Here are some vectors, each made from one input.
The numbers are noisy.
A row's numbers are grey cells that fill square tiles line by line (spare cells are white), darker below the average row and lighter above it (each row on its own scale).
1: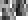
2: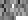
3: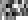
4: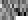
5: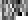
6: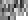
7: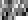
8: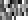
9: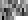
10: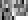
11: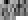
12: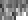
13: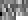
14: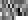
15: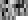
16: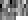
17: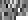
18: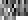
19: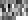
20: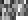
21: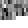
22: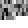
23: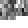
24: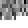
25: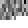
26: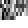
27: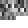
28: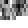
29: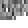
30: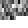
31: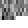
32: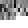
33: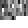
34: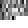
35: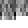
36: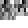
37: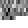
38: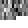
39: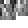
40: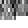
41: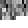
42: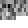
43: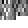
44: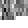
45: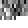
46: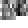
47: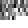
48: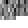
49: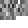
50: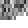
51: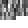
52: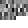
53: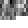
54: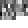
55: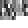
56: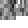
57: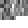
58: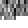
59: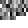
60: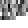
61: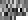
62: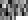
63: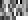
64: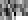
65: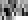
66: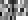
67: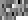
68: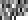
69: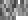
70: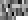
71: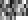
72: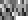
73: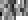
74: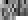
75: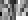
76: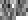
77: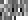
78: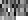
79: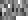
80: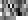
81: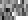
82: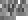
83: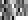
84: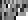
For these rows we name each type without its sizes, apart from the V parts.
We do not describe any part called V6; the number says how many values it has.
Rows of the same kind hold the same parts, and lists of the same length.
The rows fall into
3 kinds.
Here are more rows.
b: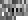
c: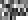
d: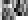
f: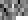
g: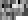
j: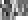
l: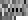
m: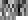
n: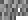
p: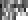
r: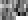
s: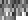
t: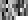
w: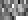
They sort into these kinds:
b, l, p
c, f, g, j, n, w
d, m, r, s, t

